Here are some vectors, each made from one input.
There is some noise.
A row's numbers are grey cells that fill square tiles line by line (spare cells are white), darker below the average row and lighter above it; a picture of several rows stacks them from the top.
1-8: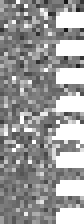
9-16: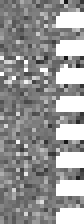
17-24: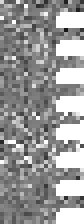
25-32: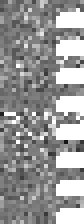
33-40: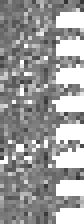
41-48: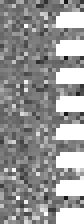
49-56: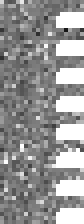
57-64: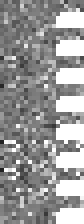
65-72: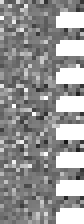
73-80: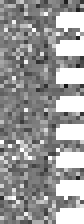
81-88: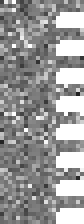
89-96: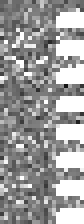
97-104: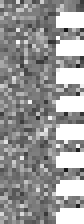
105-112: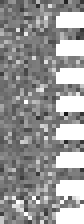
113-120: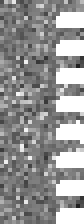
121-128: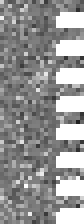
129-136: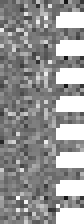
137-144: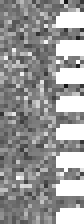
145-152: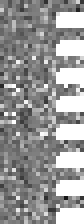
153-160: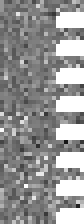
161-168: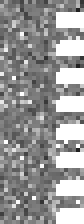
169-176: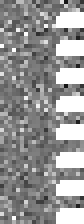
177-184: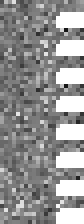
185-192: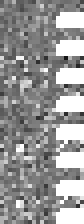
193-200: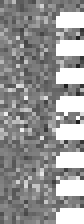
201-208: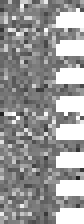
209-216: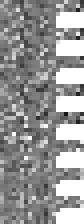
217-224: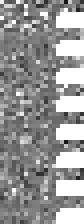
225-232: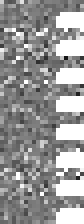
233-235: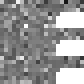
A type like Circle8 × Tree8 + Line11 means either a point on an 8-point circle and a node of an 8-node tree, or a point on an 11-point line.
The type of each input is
Circle16.
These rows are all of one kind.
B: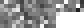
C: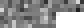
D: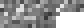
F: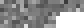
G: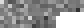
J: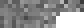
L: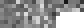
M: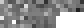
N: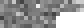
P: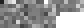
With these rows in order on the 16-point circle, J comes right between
F and P.
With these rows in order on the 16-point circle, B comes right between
D and M.
